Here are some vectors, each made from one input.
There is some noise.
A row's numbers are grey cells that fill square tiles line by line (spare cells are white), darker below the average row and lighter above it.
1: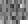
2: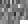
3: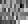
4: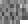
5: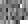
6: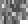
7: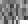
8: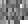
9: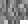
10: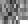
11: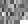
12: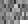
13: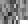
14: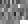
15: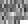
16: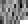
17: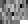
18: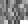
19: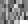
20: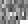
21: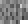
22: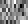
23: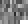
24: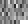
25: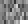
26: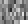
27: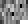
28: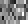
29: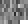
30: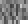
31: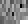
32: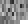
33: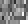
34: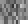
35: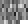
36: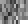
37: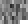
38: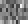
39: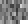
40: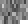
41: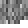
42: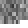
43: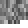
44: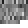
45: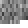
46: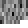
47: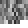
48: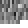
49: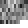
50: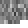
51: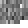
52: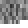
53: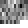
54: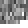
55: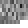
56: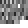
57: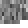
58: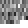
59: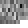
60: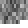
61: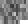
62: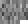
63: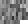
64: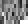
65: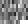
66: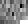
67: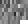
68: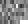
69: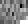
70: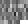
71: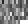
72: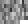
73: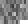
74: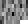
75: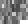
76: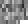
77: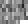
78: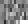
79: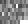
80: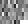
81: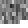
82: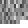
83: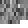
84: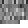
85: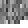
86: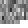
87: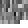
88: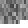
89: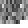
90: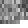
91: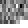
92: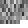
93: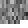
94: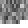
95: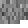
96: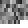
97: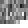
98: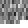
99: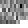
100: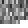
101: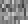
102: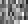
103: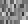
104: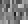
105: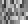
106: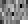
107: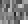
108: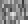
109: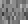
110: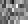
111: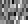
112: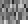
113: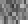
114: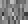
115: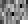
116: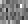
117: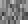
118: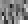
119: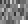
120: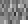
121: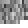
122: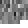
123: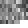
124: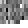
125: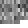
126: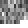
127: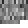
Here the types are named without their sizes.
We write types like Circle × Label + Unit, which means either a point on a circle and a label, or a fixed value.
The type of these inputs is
Bool × Circle + Line.
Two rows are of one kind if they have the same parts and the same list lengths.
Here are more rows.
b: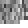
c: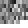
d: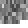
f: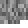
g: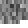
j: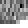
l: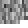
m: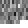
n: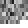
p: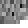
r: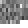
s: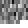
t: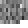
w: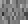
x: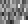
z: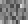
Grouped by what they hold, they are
b, c, j, l, n, p
d, f, g, m, r, s, t, w, x, z

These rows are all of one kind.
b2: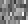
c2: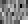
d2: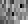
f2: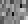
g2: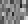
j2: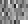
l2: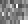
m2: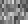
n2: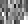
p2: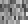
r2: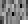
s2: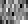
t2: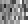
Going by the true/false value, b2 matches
m2, p2 and t2.
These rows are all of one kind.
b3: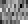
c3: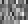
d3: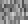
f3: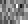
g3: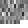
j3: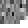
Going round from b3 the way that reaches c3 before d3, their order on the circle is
b3, c3, j3, f3, d3, g3.
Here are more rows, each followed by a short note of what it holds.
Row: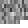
a point on a circle and a true/false value
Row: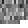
a point on a circle and a true/false value
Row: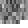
a point on a line
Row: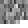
a point on a circle and a true/false value
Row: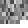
a point on a circle and a true/false value
